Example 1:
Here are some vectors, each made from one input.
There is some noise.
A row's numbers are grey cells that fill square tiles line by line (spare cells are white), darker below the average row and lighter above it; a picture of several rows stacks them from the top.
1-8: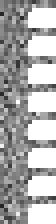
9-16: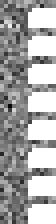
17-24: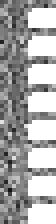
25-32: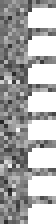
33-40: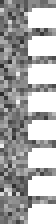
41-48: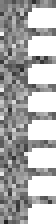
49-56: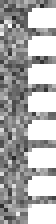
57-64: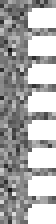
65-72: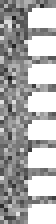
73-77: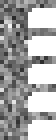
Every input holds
a point on an 11-point line.
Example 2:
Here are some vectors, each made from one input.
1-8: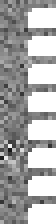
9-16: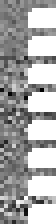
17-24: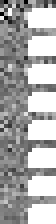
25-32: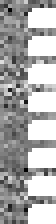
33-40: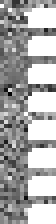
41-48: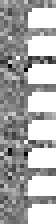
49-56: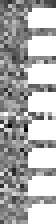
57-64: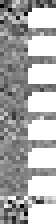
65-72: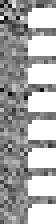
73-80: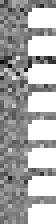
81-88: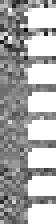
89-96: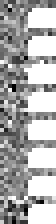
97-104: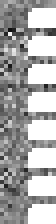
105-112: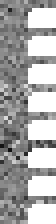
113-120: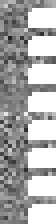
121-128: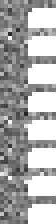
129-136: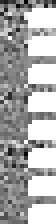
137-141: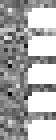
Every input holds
either a point on a 13-point circle, or a fixed value.
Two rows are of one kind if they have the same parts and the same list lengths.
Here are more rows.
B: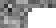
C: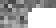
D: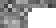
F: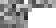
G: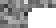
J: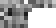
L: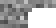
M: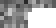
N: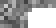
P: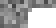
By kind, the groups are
B, C, D, G, J, L, M, N
F, P

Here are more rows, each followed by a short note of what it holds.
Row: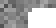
a point on a 13-point circle
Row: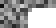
a fixed value
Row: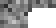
a point on a 13-point circle
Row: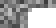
a fixed value
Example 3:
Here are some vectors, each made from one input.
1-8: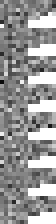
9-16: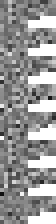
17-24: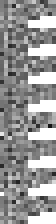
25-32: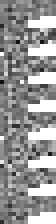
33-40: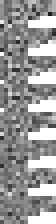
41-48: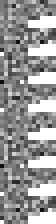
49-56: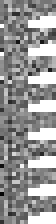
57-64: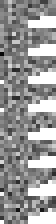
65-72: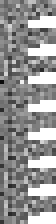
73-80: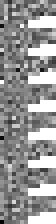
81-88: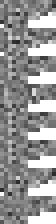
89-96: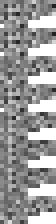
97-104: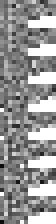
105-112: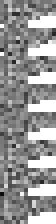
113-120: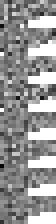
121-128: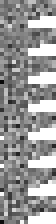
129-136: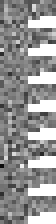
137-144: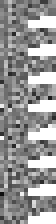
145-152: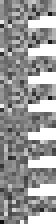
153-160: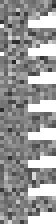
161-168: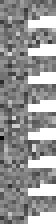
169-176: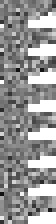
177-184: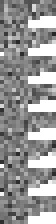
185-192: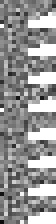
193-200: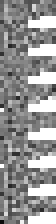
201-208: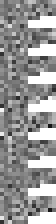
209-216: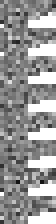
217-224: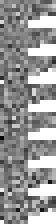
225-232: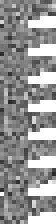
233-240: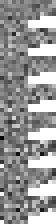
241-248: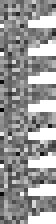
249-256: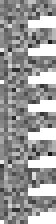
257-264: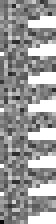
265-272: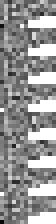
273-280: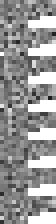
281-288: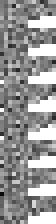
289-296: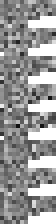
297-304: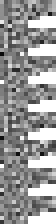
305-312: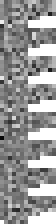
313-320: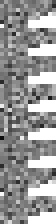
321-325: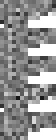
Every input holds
a point on each of two 4-point lines.
